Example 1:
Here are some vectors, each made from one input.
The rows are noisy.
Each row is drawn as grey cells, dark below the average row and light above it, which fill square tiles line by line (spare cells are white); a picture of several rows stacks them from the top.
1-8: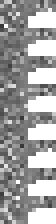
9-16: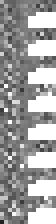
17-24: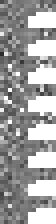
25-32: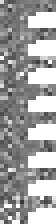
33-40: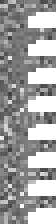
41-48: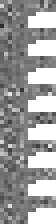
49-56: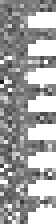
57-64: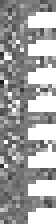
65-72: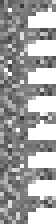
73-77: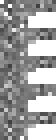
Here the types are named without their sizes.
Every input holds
a point on a line and four true/false values.
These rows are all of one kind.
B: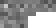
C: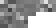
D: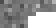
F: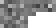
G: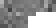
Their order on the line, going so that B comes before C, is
B, G, C, D, F.
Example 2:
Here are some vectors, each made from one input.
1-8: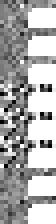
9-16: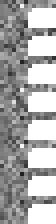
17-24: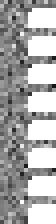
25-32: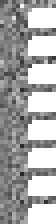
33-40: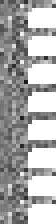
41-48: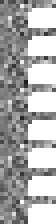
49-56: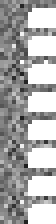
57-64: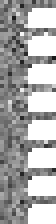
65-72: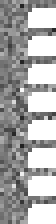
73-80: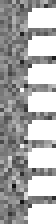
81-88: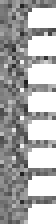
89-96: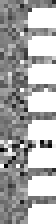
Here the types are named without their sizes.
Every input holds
a list of points on a line.
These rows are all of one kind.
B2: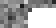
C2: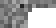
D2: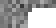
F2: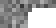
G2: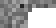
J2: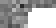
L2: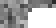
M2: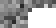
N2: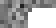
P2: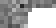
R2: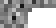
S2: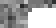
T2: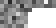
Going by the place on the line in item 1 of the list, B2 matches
L2 and S2.
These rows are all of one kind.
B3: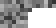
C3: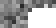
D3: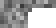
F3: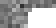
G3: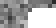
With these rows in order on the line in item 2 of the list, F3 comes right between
C3 and G3.
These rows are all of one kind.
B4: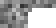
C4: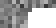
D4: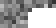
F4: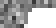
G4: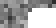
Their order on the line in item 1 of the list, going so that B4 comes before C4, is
F4, B4, C4, G4, D4.
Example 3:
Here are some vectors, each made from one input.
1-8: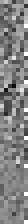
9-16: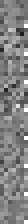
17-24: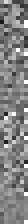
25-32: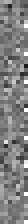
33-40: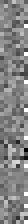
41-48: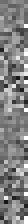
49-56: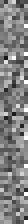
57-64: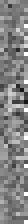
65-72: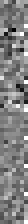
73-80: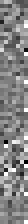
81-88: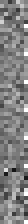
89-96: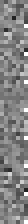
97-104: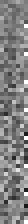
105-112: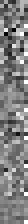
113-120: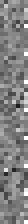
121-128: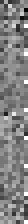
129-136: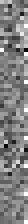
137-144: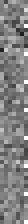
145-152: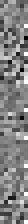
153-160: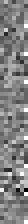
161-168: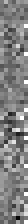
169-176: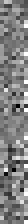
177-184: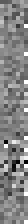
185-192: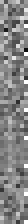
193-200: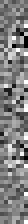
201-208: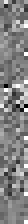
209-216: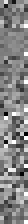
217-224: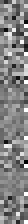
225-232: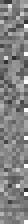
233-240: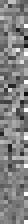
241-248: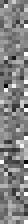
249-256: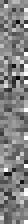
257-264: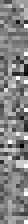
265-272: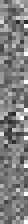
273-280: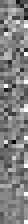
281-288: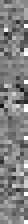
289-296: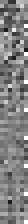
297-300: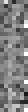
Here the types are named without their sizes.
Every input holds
four true/false values, together with either a fixed value, or a node of a tree.
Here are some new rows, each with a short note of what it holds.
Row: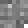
four true/false values
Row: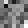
four true/false values
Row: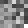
a node of a tree and four true/false values
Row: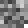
a node of a tree and four true/false values
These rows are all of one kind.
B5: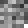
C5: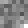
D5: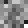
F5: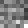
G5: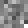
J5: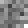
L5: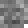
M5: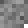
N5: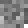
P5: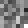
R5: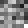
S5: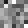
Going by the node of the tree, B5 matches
D5, F5, M5 and R5.
